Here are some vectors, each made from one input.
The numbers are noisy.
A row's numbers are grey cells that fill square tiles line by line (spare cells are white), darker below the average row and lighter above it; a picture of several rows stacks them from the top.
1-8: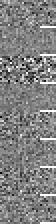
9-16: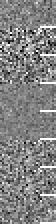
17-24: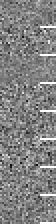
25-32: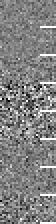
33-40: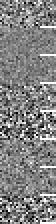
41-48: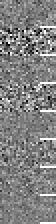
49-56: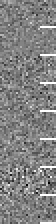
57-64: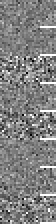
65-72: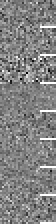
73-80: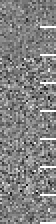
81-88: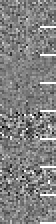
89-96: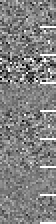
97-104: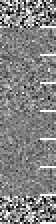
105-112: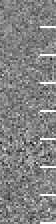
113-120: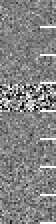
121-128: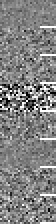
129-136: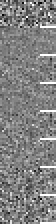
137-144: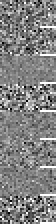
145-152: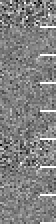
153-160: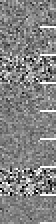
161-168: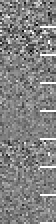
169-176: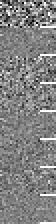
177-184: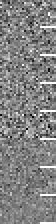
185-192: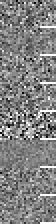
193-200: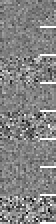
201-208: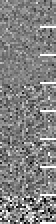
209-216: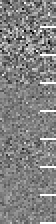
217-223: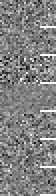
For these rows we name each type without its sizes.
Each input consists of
a list of points on a circle.
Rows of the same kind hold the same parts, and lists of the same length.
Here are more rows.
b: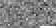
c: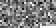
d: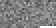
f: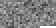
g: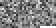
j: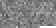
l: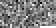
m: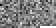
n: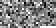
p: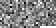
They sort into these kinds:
b, d, f
c, n, p
g, m
j, l

